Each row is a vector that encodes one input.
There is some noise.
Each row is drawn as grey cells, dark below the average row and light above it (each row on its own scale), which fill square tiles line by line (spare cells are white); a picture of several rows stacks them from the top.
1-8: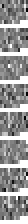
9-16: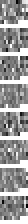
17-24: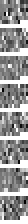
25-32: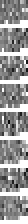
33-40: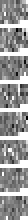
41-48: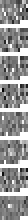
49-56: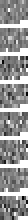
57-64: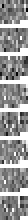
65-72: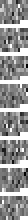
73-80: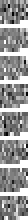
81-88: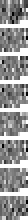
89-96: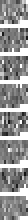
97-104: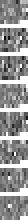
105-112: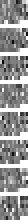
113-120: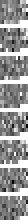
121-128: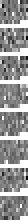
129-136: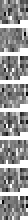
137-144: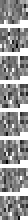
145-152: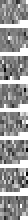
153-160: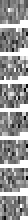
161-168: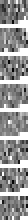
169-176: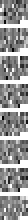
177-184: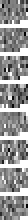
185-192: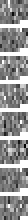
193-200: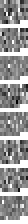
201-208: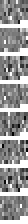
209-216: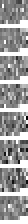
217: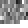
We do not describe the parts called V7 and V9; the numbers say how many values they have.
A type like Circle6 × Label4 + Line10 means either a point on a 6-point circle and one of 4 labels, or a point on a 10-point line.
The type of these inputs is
Bool × Bool × Bool × V7 × V9 + Line8.
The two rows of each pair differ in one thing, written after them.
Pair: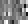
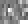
the value of V7
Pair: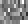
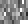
one of the three true/false values
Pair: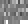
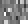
the value of V9
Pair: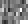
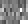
the value of V7
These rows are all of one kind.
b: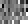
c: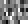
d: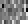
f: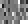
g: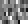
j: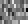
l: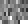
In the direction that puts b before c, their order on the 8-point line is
j, d, b, f, c, g, l.
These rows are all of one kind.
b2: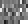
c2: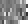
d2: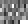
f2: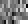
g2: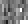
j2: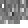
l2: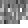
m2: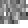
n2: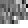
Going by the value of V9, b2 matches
d2, g2 and l2.
